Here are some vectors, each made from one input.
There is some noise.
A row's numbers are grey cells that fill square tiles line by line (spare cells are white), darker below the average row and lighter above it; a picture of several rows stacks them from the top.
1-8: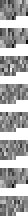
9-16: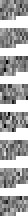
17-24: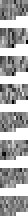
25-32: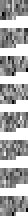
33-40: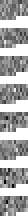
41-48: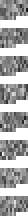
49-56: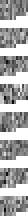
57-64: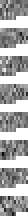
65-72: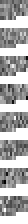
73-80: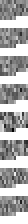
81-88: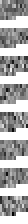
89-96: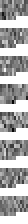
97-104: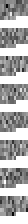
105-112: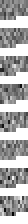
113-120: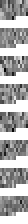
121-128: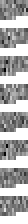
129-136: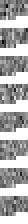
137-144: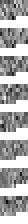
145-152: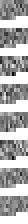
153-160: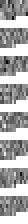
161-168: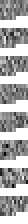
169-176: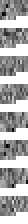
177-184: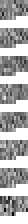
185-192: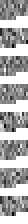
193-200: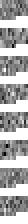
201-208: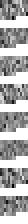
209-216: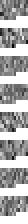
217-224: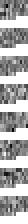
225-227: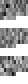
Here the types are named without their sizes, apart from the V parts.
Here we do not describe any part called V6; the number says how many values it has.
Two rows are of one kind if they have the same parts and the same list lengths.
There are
3 kinds of row.
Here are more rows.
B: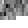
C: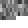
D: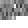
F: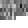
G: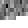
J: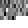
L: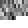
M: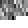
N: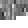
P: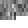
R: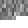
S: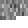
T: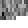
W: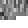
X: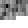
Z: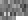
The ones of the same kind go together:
B, D, F, G, N, P, R, W, X, Z
C, S, T
J, L, M

